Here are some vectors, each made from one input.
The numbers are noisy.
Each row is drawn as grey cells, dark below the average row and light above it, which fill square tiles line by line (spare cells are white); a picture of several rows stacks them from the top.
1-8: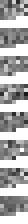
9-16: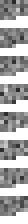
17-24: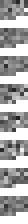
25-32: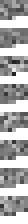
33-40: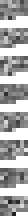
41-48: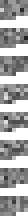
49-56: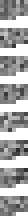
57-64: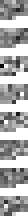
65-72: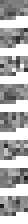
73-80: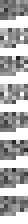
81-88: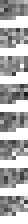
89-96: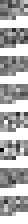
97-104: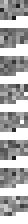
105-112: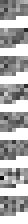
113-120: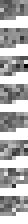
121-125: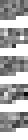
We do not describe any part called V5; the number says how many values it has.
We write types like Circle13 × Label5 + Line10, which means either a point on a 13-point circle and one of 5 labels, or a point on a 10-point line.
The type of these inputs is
Line6 × (Tree9 + V5).
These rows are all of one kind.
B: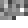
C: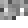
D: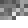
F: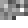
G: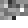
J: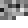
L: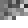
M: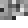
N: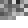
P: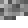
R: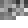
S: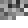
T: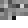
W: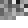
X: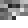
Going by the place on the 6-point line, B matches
F, J, R and S.
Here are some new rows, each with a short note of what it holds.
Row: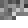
a point on a 6-point line and a value of V5
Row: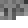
a point on a 6-point line and a node of a 9-node tree
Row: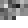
a point on a 6-point line and a value of V5
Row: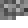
a point on a 6-point line and a node of a 9-node tree
